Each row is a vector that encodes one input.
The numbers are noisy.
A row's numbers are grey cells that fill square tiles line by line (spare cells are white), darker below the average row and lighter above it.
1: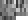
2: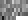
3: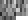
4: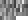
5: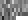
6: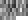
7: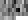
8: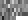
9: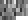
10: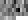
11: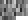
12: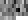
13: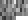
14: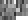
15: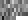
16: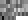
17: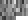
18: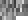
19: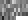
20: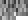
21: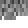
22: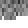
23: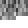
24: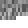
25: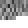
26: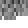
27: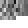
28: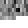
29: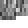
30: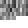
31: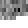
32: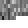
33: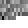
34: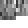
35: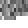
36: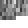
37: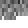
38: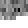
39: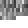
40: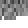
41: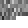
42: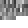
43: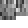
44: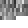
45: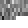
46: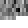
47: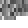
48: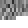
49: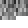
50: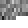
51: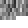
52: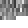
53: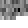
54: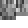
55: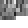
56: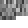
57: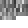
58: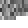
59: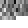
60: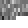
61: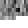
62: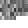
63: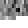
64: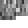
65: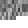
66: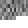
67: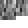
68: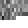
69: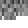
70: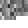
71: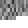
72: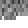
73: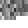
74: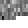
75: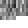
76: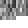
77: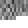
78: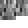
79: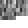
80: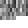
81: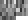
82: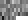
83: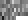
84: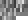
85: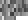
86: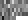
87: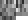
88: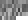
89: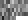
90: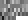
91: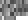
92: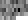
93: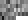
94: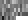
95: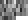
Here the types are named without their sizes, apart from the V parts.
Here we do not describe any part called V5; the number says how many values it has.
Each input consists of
a true/false value, together with either a point on a line, or a value of V5.
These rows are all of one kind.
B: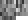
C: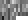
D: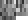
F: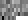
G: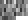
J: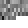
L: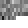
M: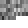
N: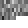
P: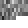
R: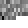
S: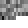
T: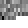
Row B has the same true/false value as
D and G.
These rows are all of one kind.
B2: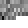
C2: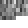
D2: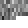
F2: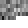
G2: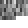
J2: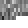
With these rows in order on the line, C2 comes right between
B2 and J2.
